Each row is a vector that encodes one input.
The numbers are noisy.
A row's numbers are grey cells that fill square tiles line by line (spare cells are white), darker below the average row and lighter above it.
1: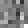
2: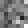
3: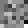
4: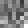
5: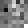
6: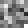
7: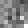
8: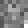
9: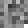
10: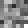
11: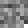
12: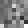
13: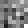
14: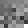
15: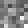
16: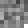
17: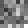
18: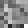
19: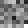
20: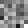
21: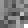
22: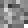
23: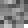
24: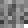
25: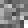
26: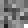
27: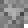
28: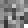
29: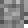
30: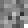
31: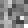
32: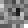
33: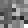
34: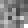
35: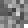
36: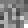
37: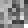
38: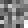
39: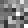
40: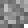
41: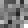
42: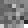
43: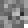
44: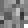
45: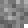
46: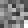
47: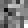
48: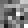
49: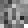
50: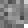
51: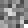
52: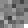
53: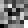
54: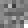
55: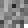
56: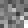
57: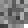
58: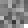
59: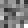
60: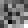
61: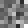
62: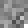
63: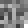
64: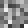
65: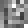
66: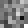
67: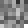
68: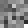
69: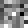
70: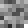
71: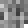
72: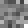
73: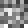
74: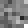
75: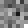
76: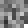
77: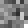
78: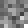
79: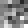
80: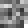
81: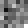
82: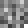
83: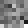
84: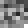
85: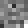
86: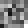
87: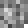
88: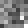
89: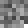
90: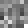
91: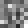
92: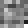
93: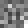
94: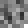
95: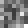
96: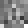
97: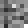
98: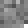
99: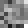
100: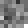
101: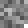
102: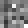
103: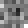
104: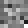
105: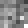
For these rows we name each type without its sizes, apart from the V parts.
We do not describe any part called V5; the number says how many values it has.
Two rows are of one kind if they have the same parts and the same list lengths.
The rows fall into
2 kinds.
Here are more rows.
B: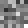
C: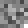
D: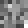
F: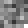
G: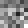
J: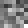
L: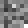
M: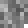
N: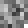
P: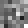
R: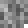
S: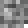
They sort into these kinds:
B, C, D, F, G, J
L, M, N, P, R, S

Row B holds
a point on a line and a value of V5.
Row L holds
a point on each of two lines.
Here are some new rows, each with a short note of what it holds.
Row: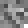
a point on a line and a value of V5
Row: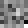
a point on each of two lines
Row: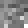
a point on a line and a value of V5
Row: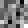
a point on each of two lines
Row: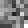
a point on each of two lines
